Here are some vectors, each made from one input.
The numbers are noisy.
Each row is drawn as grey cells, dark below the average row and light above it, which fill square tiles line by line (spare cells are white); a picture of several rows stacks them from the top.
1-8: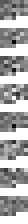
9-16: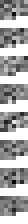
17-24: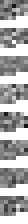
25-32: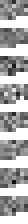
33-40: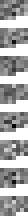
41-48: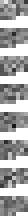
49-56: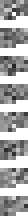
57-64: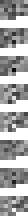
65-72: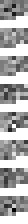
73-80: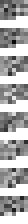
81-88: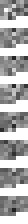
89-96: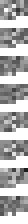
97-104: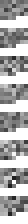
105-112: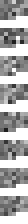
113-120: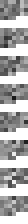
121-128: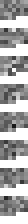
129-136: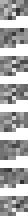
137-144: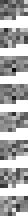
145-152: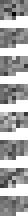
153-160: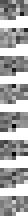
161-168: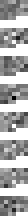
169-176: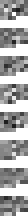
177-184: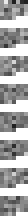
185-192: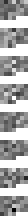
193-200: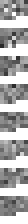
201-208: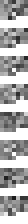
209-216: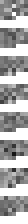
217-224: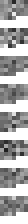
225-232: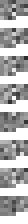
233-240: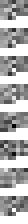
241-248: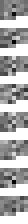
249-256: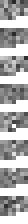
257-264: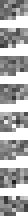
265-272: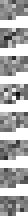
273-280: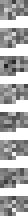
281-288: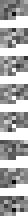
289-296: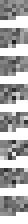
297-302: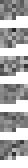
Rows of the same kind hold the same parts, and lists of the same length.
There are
2 kinds of row.
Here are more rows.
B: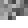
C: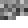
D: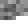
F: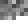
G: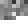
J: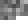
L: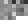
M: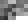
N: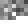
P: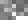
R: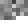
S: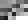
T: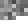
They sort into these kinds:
B, G, L, N, P, R, T
C, D, F, J, M, S

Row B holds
a point on a 5-point line, a point on a 7-point line and a point on each of two 8-point lines.
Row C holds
a point on each of six 8-point lines.
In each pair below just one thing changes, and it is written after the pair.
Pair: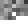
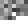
the place on the 7-point line
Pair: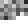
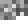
the place on one of the two 8-point lines
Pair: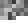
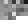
the place on one of the two 8-point lines
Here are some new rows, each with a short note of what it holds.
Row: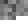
a point on each of six 8-point lines
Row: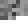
a point on each of six 8-point lines
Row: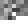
a point on a 5-point line, a point on a 7-point line and a point on each of two 8-point lines
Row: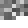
a point on a 5-point line, a point on a 7-point line and a point on each of two 8-point lines
